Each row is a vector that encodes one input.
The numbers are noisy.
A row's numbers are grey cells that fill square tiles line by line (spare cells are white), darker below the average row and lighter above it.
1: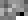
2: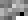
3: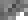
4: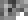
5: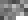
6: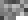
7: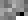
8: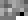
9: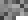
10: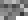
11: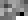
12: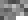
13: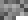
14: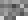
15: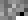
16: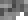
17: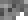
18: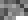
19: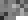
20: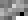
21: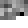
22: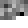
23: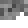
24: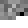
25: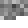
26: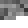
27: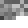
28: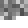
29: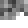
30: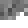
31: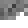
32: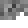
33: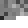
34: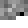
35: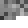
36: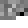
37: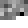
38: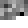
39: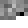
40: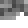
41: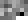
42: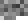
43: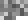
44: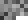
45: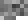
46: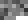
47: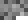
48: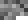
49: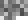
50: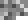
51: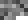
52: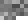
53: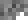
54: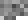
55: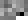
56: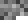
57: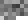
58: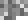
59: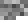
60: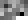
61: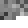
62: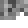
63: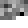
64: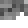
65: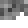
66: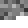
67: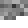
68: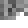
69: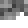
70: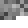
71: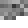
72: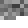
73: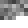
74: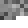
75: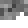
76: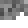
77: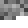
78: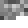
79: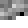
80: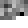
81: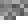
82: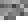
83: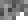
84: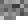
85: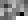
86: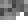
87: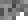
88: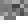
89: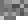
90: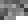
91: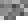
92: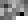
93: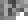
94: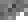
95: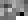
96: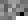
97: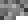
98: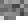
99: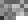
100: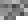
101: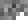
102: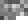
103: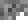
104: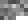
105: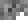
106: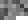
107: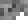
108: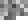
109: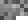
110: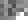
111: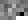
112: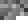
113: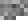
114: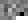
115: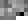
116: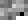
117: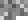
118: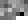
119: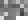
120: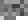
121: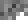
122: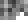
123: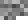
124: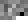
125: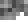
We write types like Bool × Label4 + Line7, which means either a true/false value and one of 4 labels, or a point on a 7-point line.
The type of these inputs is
Bool × Bool × Bool × Line8.
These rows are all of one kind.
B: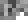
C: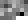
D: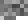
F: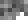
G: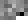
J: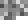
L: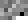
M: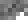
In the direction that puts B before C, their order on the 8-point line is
L, F, D, G, B, J, C, M.
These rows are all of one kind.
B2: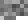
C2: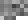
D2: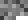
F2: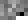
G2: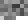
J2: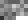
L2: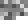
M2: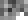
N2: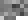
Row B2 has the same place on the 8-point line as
D2, F2 and N2.
